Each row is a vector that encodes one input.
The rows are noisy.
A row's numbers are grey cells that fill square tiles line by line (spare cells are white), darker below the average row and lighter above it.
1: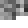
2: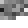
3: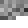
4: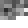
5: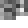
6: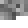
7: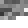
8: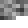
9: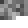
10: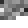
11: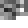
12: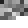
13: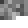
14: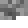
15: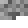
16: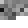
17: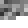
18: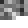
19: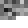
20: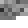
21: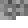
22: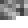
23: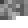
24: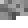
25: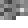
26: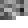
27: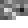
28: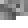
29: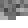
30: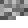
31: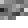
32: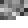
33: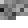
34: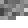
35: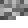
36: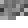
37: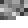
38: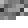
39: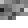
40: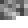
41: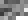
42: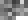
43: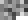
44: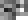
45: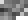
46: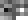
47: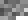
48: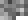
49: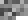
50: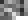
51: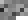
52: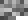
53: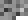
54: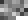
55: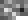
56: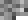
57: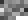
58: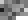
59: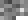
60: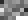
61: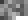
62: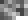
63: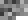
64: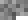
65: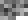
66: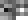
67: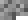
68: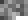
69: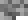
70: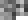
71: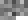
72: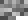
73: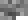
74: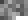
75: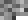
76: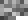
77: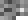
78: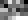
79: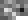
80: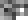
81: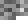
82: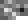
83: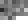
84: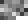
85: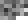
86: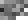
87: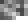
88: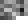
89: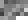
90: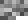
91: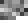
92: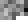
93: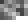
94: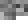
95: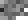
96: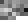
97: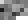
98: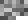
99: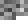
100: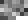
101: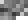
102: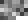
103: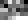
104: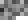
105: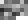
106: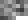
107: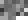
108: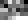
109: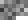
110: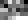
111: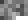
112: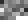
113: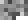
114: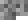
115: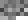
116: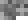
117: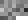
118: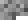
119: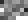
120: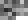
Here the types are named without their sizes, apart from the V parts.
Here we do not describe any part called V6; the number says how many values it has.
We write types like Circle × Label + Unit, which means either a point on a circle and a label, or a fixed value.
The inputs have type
List(Bool × V6).
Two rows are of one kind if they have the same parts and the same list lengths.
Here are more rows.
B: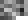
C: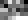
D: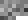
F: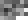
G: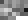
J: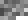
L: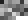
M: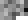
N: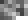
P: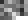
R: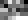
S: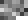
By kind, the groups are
B, D, G, L, N, P, S
C, R
F, J, M

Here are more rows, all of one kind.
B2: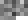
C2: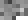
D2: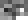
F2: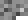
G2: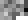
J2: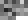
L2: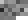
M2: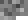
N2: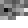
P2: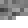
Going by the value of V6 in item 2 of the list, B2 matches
C2 and G2.
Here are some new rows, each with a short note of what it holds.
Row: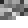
a list of one item
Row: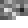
a list of one item
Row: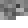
a list of two items
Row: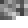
a list of one item
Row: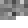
a list of two items
